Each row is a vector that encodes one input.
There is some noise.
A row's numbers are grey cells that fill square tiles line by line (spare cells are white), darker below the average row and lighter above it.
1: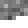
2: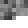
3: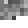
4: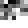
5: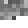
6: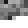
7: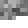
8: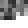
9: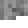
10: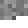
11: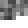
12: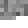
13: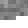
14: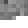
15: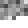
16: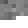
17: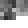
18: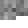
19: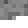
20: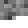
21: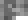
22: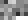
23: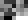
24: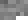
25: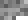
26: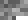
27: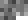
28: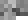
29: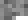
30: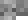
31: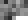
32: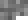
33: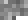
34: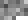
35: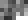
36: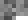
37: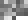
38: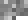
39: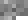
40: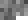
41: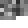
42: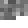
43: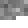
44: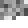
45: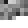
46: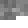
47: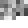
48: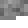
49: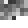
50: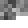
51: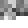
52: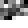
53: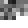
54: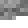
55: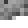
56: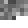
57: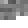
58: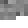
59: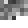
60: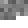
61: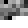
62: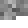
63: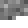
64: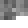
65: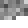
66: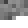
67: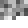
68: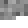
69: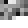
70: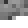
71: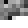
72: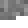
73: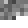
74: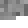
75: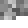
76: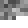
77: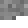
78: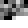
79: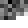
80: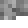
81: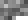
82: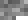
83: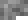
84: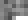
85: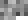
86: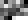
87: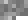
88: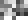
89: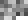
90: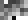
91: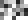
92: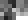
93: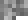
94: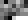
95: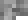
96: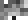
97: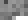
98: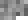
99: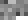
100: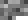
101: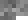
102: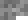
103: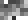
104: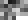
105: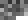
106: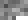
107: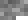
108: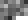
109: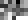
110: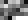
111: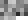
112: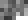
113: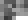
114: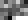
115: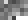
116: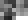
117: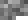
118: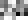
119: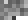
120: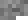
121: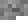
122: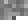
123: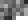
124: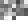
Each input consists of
a list of up to two items, each a point on a 5-point line and a true/false value.
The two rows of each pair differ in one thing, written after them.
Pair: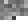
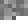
the place on the 5-point line in item 1 of the list
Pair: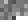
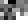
the place on the 5-point line in item 1 of the list
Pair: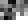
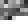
the true/false value in item 2 of the list
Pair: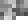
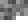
the place on the 5-point line in item 1 of the list
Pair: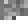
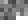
the true/false value in item 1 of the list
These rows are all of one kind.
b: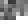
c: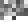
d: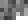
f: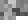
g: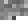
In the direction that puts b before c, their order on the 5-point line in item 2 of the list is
d, g, f, b, c.
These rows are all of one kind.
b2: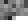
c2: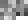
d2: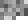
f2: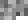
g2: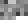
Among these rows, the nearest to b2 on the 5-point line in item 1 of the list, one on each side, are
c2 and g2.
